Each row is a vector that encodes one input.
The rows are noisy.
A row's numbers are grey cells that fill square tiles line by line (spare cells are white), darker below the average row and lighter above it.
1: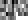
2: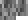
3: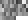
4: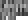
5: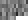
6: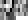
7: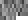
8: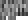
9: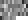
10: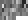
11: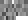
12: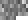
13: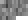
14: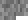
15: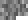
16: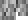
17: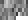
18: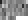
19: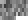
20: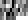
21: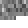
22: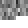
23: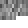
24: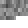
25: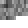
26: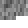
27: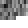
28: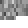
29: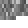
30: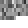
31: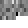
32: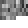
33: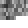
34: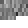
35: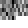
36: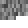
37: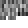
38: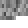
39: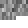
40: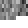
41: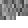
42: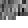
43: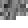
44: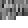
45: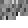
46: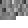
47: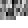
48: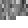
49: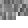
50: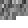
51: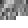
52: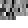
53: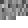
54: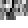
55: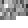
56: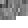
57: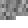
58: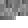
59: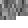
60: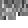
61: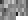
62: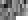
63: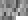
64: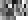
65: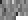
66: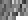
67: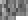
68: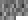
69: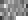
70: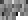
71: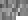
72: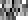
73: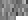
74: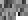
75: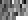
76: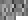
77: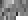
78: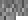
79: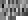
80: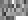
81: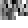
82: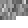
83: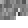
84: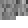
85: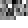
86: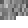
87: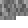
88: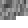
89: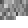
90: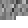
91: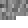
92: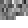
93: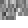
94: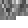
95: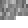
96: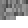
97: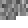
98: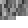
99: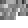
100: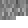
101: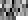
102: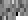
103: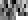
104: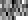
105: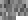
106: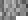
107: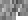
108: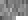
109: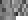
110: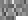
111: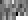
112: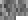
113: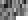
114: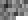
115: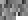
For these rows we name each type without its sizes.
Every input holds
either a point on a line, or a list of points on a circle.
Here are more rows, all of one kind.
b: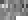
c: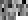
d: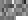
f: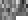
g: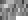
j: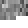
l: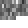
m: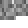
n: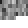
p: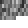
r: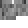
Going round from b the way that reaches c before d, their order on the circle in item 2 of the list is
b, c, f, d, m, p, n, r, g, l, j.
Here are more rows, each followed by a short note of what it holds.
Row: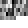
a point on a line
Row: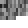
a list of one item
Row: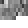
a list of two items
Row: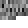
the empty list
